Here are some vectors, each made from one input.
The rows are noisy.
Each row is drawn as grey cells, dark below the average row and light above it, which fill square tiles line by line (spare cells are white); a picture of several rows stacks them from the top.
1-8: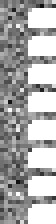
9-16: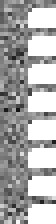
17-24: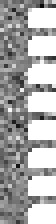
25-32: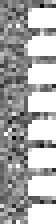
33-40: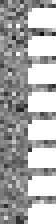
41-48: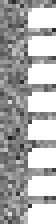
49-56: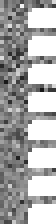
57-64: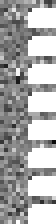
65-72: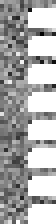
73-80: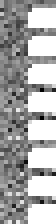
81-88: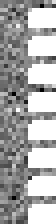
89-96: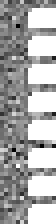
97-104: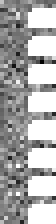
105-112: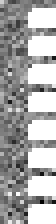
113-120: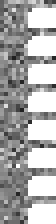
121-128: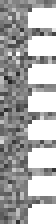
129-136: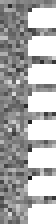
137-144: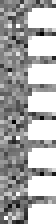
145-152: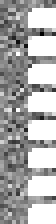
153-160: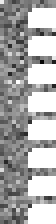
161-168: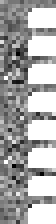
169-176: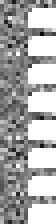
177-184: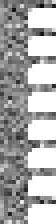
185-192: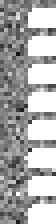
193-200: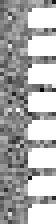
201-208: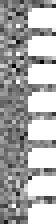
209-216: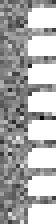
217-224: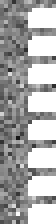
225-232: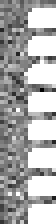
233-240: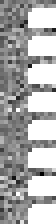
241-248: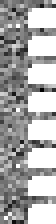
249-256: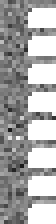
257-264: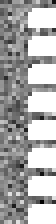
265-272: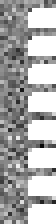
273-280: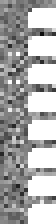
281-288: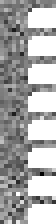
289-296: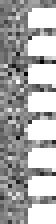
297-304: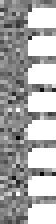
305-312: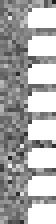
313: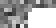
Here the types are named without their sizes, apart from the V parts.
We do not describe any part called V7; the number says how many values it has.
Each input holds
either two values of V7, or a list of points on a line.
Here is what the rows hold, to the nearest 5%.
About 25% of them hold two values of V7. The rest are lists of points on a line.
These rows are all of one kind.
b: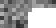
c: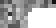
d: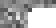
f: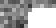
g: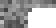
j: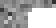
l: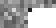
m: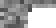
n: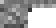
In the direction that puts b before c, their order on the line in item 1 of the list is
f, b, g, m, n, l, d, j, c.
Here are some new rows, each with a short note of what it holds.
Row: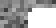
a list of three items
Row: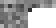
a list of one item
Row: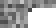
a list of one item
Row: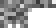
two values of V7
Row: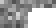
a list of two items
